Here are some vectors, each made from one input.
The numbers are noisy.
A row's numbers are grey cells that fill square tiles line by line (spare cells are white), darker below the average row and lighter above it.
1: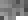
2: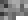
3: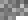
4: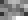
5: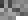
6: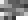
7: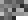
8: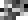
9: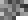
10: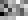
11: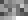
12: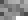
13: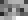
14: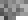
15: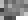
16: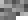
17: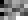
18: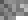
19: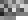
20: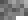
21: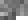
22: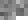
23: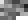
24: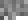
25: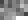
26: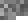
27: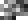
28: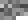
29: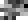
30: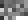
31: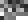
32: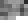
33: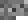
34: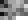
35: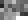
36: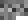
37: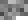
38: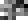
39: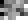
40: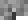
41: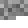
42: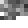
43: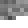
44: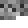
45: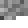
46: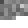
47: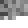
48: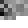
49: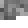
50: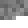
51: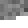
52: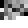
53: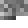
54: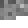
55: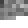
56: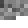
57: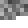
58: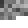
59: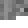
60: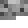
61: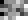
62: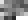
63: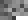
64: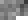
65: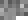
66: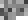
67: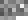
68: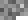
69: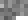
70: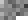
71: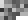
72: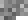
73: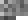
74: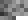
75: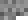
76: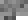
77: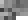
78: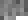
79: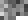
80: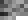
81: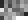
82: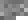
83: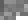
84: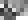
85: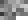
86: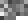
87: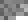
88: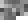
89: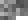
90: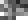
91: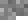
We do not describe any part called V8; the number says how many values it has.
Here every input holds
a value of V8, together with either a point on a 5-point line, or four true/false values.
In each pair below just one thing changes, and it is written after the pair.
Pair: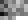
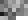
the place on the 5-point line
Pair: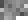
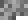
the place on the 5-point line
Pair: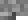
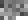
the place on the 5-point line
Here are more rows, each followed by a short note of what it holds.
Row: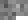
a point on a 5-point line and a value of V8
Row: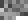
four true/false values and a value of V8
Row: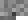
a point on a 5-point line and a value of V8
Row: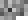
a point on a 5-point line and a value of V8
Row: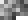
a point on a 5-point line and a value of V8
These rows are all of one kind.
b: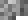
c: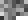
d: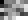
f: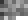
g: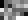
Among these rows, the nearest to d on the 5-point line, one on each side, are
c and f.
